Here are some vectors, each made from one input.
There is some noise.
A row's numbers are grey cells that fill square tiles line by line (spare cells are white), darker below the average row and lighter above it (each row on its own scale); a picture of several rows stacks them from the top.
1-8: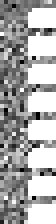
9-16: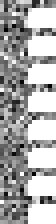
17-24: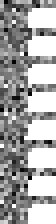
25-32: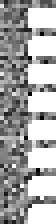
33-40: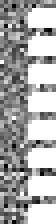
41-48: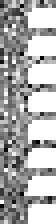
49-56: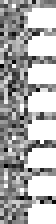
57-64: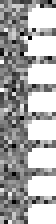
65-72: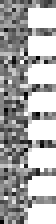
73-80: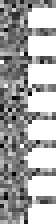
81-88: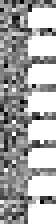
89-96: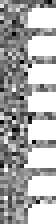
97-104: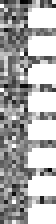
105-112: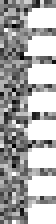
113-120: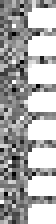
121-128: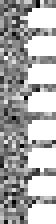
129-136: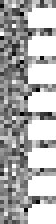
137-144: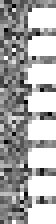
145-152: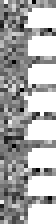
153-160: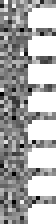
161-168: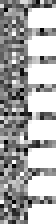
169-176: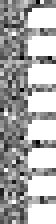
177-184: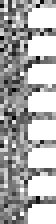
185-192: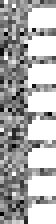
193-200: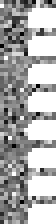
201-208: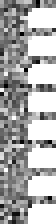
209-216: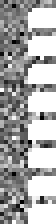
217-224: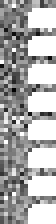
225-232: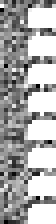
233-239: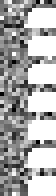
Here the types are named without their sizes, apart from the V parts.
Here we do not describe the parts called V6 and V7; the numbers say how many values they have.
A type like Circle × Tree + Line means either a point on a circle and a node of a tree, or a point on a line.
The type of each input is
(Bool × Bool × Bool × Tree × V7 + Unit) × V6.
